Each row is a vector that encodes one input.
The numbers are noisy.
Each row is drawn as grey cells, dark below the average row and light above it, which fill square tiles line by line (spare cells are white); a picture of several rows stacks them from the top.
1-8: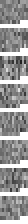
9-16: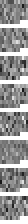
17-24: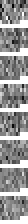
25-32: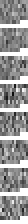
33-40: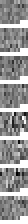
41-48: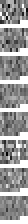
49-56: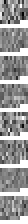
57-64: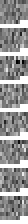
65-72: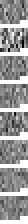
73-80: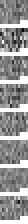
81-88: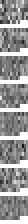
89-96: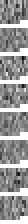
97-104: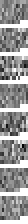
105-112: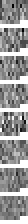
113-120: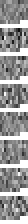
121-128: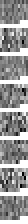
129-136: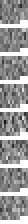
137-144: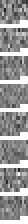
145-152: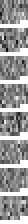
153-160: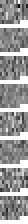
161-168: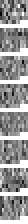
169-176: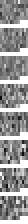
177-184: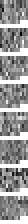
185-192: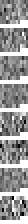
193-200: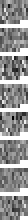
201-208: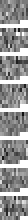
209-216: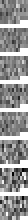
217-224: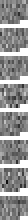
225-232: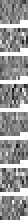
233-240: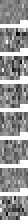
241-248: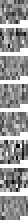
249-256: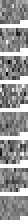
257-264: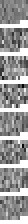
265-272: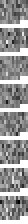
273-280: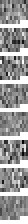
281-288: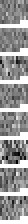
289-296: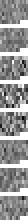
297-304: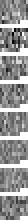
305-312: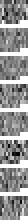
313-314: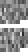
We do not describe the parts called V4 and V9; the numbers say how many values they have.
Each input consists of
either a point on a 7-point line, or a node of an 11-node tree, or a true/false value, a value of V4 and a value of V9.
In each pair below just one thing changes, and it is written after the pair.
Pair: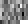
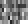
the true/false value
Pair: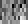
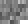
the value of V4
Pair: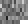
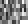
the true/false value
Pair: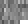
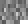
the value of V4
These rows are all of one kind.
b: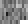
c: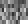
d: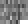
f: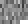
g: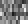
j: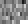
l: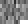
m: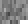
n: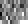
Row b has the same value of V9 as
f and m.
